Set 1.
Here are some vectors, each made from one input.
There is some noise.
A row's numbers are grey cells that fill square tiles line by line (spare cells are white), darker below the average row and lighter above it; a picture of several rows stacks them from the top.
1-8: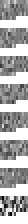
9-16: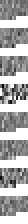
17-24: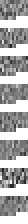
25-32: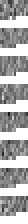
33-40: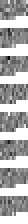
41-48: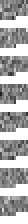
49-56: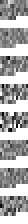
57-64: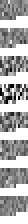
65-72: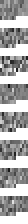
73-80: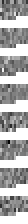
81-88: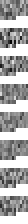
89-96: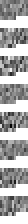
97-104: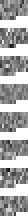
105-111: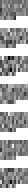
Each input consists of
one of 11 labels, together with either one of 9 labels, or three true/false values.
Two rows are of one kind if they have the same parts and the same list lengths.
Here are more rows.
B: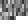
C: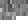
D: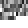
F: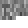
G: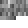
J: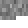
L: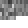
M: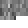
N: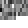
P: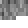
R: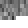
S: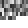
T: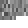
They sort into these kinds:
B, C, D, G, L, P, R, T
F, J, M, N, S

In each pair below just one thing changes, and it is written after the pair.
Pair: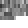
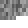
the label
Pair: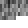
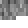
the label
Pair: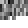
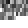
the label
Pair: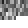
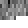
one of the three true/false values
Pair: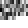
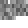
one of the three true/false values
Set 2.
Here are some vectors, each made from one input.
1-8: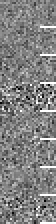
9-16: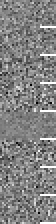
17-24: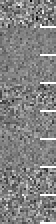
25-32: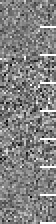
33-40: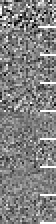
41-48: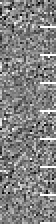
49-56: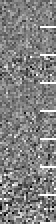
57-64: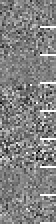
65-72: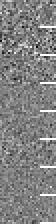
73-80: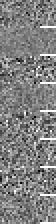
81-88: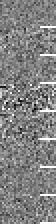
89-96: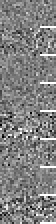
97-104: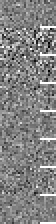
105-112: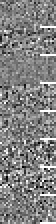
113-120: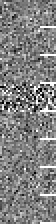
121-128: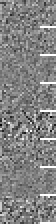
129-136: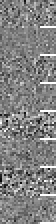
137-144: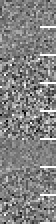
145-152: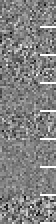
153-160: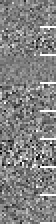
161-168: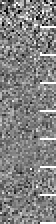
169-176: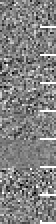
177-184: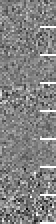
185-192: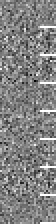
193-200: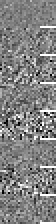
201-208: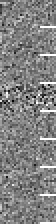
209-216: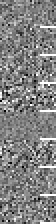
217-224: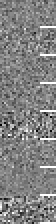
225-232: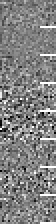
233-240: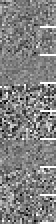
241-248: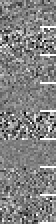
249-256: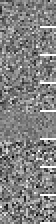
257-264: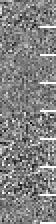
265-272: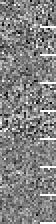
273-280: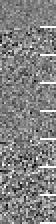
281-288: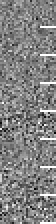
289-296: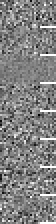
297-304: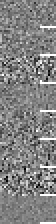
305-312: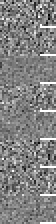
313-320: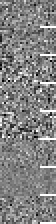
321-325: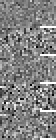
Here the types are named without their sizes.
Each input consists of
a node of a tree, together with either a label, or a node of a tree.
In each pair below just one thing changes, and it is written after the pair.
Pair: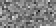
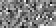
the label
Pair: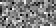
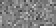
the node of the tree
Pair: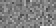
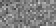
the label
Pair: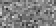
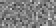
the node of the tree
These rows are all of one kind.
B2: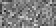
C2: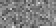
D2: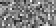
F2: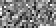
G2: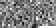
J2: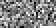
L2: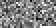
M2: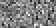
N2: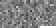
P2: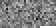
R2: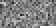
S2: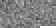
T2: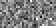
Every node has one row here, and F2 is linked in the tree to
D2 and L2.
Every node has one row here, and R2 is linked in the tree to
J2, P2 and T2.
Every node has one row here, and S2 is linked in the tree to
B2.
